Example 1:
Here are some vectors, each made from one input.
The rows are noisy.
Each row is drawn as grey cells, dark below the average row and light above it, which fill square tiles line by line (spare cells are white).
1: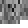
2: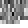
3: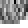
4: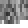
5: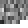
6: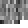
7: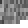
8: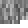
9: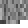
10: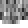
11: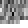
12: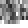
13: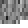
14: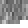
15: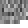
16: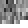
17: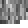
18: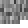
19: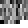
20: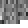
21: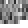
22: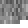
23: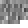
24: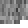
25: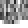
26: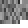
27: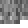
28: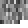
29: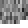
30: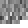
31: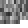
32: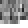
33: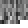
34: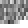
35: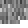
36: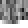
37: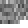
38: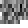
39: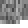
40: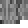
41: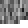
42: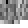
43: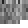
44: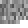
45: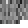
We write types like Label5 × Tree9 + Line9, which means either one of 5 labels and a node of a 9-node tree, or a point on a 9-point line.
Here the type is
Line7.
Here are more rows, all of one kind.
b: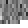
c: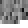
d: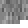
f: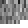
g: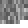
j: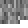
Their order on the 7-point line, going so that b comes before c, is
d, b, j, g, f, c.
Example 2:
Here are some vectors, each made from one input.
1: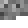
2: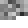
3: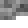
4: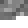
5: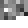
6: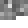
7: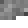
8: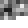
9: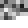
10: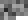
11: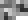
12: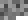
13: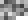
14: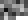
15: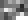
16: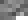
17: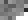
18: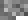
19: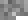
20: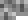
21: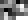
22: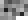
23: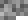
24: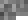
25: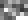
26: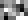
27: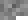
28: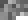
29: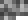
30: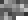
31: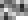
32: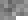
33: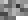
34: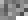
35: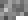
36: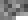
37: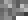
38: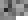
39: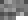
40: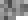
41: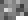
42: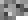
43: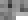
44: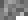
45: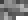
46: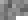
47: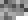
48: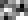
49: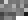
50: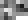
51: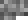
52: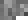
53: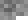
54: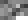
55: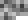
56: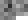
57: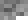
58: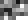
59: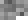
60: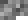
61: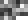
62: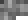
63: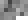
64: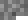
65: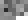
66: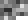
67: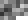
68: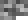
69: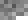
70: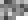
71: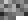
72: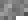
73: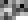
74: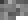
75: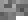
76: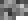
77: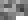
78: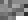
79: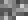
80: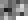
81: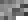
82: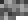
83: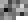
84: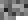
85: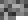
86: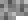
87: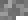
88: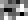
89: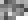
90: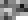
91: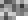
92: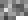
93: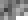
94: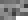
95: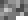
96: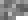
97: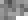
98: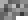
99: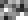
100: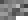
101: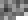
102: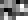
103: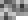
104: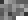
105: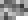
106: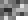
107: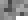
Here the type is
Circle14.
